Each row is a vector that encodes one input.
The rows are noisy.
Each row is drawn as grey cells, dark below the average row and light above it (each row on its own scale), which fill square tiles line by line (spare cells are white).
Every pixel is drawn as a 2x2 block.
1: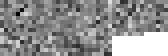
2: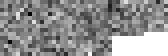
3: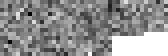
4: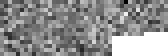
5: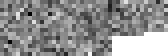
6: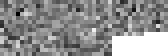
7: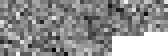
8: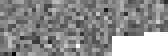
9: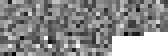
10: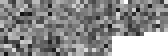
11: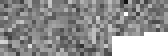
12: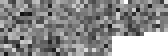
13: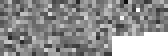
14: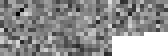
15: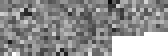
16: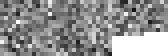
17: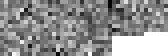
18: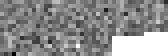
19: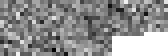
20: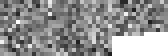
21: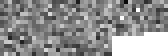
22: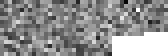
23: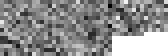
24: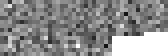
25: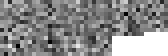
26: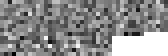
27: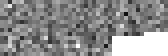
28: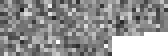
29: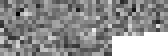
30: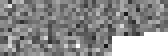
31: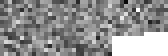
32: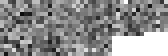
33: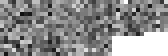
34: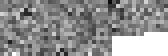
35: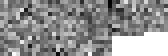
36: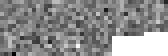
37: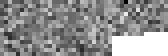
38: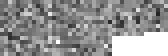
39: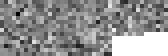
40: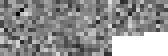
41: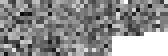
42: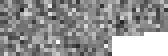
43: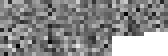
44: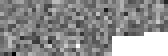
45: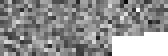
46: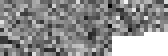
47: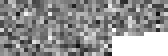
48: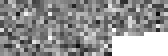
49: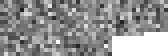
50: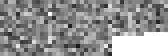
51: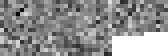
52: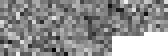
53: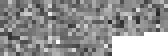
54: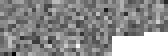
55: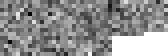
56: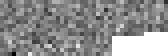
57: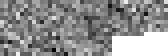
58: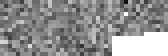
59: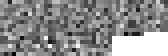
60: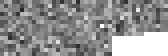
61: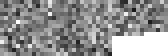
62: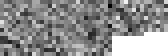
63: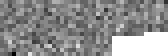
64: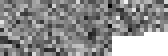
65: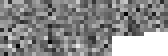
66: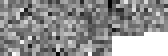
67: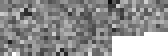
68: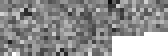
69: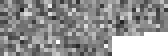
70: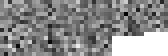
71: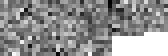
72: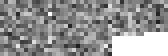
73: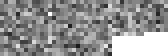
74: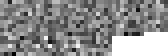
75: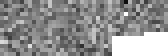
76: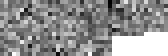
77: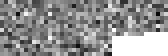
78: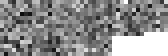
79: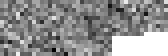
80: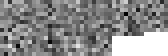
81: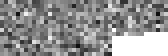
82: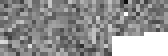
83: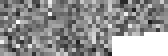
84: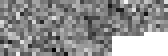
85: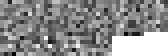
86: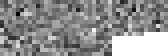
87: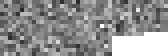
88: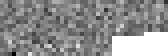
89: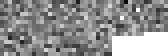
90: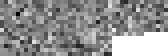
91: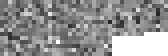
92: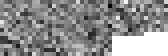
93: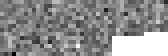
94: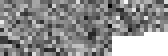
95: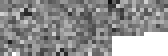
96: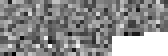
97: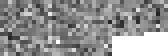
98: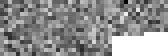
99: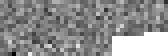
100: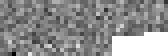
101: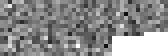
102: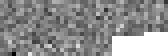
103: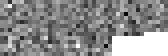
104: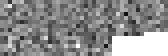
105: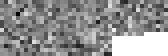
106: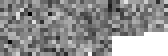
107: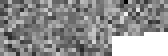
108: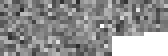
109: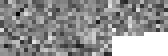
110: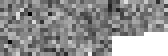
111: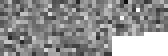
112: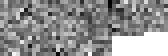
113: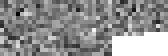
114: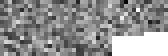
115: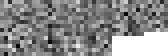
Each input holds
either a point on an 11-point line, or a point on a 13-point line.
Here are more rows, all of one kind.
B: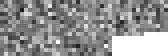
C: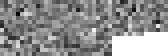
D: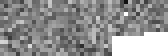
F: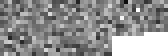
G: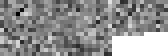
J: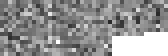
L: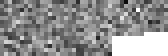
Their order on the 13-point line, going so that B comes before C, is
D, L, F, B, J, G, C.
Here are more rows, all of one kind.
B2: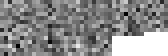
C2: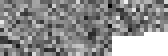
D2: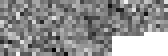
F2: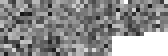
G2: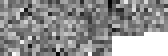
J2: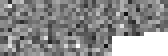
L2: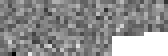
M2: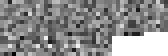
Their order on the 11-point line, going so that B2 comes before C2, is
L2, M2, J2, B2, F2, C2, D2, G2.
